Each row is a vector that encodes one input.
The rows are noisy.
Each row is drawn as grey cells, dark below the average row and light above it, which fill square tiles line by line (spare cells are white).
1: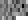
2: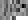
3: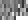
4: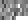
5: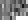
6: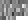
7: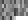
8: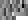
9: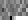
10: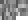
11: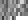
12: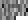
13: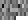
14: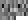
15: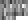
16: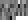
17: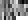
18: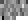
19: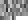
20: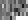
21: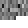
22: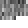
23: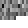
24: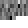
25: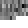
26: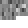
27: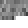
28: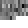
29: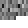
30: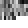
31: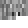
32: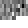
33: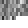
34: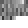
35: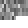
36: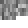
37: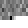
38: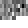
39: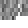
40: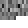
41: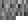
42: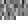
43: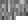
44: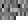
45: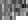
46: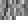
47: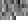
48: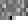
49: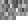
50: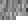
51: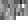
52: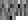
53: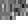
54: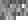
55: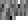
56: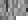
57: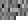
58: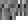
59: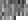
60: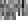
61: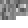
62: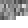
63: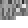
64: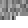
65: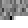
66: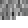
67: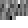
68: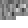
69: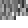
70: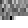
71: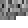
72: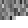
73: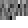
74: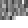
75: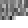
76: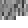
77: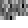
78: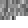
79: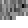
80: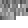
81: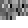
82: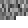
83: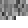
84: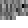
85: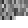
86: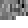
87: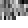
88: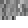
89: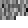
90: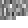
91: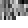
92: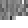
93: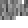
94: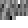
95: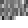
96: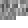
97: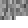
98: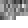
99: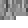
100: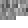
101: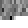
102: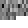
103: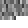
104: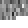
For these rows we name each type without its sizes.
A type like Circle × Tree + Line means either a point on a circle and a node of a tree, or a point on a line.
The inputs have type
List(Line).
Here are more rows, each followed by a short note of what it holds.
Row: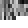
the empty list
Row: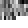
the empty list
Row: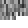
a list of two items
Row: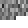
a list of one item
